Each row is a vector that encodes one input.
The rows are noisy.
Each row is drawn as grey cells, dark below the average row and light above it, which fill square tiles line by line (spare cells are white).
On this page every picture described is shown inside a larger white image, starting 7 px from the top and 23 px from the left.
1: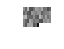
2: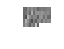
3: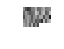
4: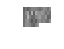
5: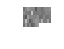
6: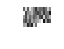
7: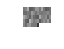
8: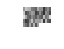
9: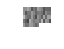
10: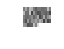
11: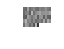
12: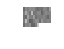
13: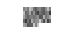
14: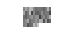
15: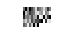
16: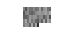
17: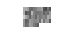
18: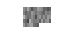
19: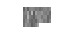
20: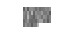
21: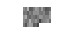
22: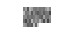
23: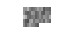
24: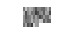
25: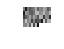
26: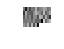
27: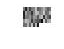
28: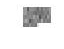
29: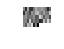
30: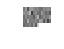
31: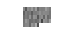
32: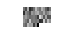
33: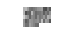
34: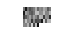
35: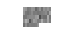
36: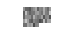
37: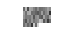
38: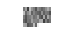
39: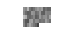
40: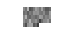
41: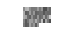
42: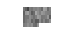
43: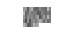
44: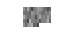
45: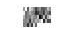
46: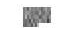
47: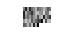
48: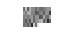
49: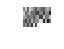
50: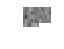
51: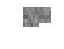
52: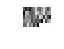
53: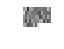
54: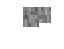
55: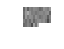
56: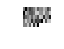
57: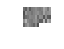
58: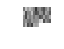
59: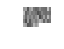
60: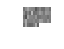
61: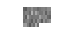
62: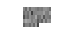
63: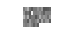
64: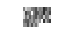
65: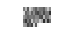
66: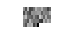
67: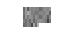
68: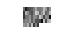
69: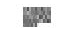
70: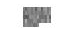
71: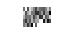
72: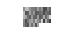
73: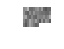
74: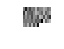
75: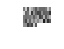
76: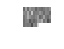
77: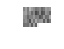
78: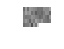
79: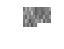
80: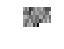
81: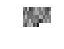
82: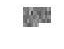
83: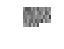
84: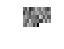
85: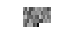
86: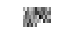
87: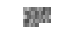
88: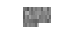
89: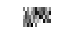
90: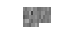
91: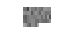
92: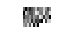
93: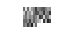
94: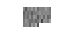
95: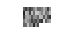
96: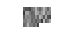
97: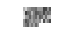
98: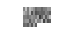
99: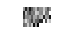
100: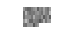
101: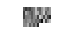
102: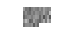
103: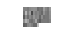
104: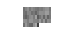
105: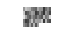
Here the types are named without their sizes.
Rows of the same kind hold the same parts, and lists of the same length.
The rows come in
2 kinds.
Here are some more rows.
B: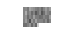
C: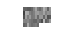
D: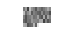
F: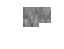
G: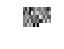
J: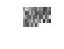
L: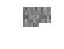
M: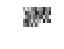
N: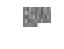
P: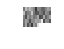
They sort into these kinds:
B, C, D, F, L, N, P
G, J, M

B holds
a point on a circle and a label.
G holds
a label.
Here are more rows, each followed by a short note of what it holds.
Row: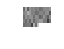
a point on a circle and a label
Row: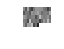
a label
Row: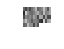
a point on a circle and a label
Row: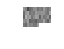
a point on a circle and a label
